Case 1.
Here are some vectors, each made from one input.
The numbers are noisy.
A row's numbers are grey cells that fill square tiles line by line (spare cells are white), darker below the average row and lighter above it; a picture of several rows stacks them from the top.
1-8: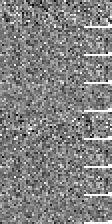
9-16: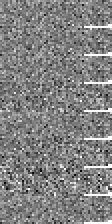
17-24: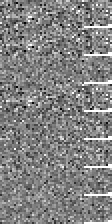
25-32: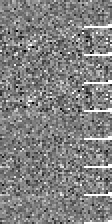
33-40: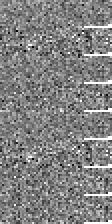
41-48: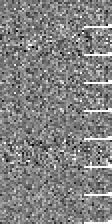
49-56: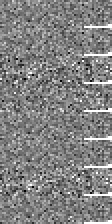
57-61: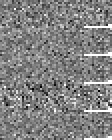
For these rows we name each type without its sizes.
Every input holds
a label and a point on a line.
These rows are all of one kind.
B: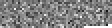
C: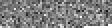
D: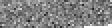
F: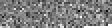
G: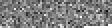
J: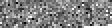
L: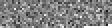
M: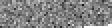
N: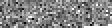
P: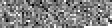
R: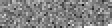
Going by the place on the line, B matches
L, M, N and R.
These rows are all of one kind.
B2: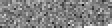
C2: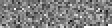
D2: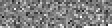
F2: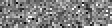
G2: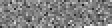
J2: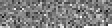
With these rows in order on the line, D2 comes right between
B2 and F2.
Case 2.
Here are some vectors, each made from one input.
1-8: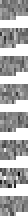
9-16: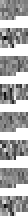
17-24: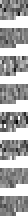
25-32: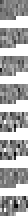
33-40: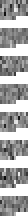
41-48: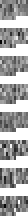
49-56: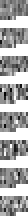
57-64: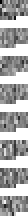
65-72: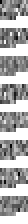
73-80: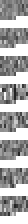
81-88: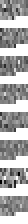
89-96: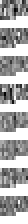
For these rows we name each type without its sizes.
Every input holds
either a point on a circle, or a point on a line.
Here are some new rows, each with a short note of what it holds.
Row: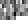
a point on a line
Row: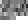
a point on a circle
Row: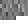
a point on a line
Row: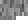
a point on a circle
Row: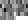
a point on a circle
